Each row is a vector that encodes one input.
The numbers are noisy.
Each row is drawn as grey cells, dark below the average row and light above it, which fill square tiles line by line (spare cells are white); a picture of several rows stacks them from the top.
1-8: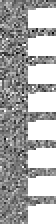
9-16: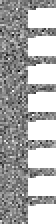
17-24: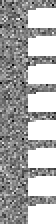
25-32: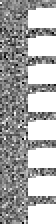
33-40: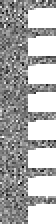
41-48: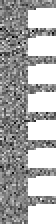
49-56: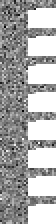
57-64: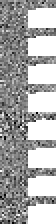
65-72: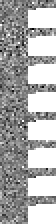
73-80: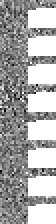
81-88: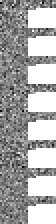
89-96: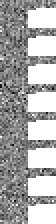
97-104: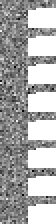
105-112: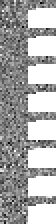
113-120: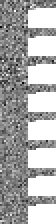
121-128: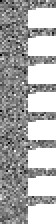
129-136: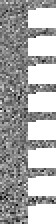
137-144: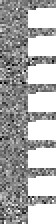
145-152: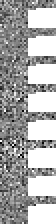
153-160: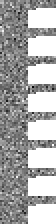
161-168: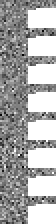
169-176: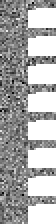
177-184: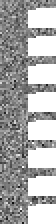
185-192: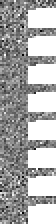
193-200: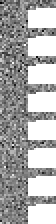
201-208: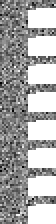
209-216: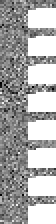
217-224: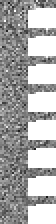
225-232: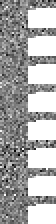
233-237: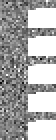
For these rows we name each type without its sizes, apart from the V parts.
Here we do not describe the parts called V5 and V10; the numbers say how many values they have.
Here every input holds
a value of V5 and a value of V10, together with either a point on a circle, or three true/false values.
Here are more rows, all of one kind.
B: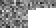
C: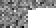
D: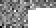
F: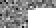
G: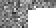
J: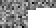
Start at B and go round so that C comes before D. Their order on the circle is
B, G, C, D, J, F.
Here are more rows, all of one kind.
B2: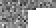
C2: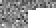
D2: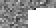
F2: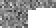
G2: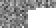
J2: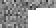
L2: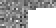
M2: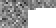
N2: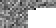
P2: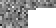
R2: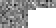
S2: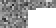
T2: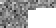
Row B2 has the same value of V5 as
C2, D2, L2 and N2.
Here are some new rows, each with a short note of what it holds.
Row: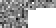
three true/false values, a value of V5 and a value of V10
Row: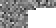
three true/false values, a value of V5 and a value of V10
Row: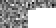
a point on a circle, a value of V5 and a value of V10
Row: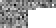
three true/false values, a value of V5 and a value of V10
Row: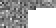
three true/false values, a value of V5 and a value of V10
